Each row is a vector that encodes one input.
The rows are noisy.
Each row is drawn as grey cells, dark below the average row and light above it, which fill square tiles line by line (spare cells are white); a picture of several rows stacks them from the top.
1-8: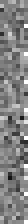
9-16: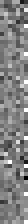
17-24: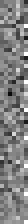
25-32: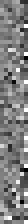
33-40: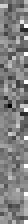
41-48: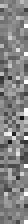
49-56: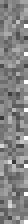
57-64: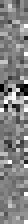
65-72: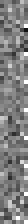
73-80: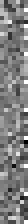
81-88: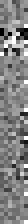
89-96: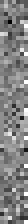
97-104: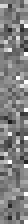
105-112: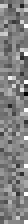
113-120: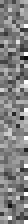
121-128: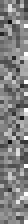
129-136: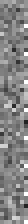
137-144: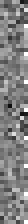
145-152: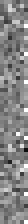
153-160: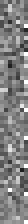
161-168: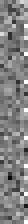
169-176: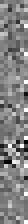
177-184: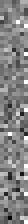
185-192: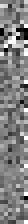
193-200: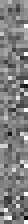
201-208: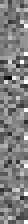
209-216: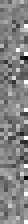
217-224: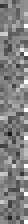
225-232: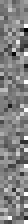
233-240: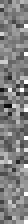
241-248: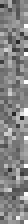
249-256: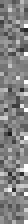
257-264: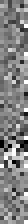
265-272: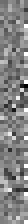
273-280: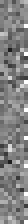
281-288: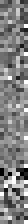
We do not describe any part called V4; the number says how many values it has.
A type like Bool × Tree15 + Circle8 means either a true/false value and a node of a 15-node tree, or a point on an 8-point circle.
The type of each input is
(Line5 × Line5 + List2(V4)) × Tree13 + Unit.
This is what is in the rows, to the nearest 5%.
A few of them hold a fixed value. The rest hold a node of a 13-node tree, together with either a point on each of two 5-point lines, or a list of up to two values of V4.
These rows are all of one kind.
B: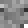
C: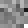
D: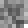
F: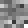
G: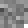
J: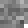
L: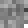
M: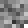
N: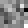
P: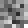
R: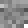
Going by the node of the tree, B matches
C, L, N and R.
